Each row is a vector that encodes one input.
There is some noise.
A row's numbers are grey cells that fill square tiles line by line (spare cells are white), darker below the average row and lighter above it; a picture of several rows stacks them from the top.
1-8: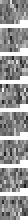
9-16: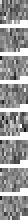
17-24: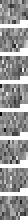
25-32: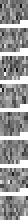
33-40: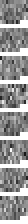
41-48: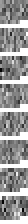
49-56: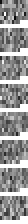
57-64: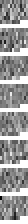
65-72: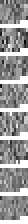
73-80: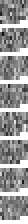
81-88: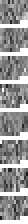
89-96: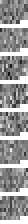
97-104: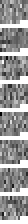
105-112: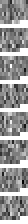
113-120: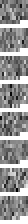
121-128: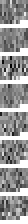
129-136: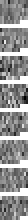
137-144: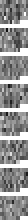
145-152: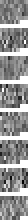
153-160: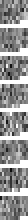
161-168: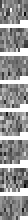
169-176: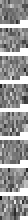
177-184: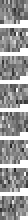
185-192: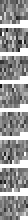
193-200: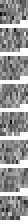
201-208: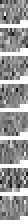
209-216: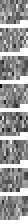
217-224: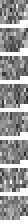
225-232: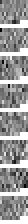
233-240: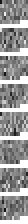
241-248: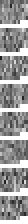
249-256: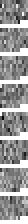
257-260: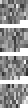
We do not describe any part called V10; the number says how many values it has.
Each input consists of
a value of V10, together with either a point on an 8-point circle, or a point on an 11-point line.
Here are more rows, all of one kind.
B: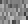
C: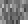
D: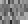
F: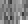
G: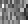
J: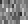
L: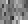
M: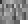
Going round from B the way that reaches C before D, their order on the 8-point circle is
B, G, C, F, L, J, M, D.
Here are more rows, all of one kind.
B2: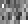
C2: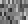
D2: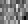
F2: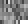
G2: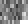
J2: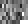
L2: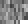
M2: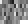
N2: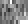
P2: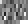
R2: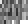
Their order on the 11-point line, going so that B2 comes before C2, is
N2, B2, G2, F2, R2, L2, D2, M2, P2, J2, C2.
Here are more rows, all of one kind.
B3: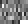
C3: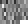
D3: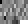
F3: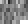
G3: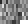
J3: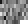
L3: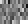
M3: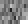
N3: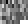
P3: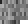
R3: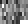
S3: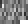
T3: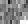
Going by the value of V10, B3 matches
G3, N3, P3 and R3.
